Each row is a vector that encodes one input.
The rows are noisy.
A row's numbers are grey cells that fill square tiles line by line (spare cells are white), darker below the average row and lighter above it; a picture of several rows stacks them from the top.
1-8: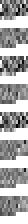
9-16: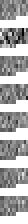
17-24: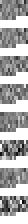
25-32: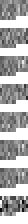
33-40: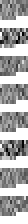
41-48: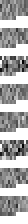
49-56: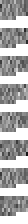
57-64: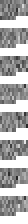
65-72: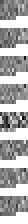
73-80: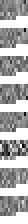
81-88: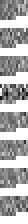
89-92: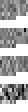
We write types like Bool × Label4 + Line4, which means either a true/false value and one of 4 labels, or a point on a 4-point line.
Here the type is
Bool × Bool × Bool × (Tree9 + Unit) + Line5.
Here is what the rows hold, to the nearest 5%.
About 15% of them hold a point on a 5-point line. The rest hold three true/false values, together with either a fixed value, or a node of a 9-node tree.
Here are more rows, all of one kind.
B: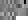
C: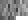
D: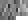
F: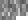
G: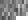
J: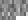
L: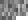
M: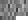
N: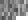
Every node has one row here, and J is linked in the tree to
C and G.
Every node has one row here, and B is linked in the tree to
M.
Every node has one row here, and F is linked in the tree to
L.
